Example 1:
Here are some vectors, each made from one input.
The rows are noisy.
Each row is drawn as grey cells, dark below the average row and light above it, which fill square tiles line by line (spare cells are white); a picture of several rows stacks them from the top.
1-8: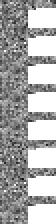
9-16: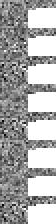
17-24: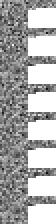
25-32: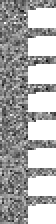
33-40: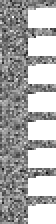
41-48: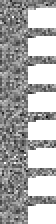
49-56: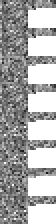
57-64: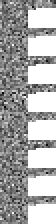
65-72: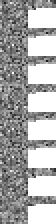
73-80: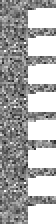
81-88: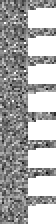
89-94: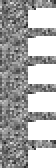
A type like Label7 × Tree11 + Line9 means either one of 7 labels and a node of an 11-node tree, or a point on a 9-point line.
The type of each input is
Label7.
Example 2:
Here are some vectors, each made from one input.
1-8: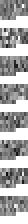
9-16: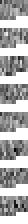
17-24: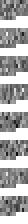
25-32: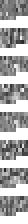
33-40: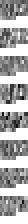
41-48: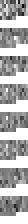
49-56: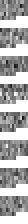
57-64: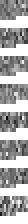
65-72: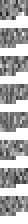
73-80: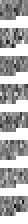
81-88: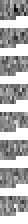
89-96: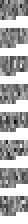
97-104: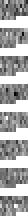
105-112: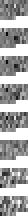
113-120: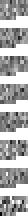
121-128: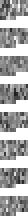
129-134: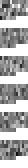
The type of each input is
Circle15 + Unit.
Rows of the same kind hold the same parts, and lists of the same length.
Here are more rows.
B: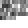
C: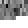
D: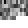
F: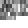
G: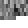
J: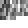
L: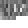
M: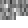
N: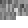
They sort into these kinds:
B, F, J
C, D, G, L, M, N

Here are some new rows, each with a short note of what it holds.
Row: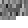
a point on a 15-point circle
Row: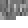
a point on a 15-point circle
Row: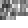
a fixed value
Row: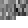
a point on a 15-point circle
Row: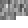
a point on a 15-point circle
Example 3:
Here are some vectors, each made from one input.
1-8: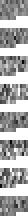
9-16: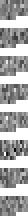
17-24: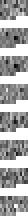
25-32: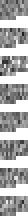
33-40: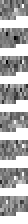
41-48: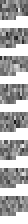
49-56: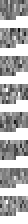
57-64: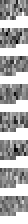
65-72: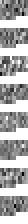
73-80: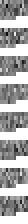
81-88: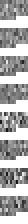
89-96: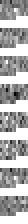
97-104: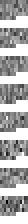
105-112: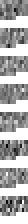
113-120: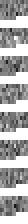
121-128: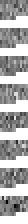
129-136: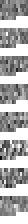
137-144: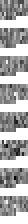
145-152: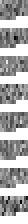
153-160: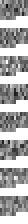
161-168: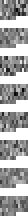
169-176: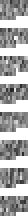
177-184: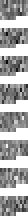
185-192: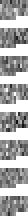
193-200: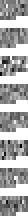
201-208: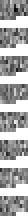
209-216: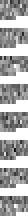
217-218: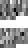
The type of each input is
Circle15 + Unit.
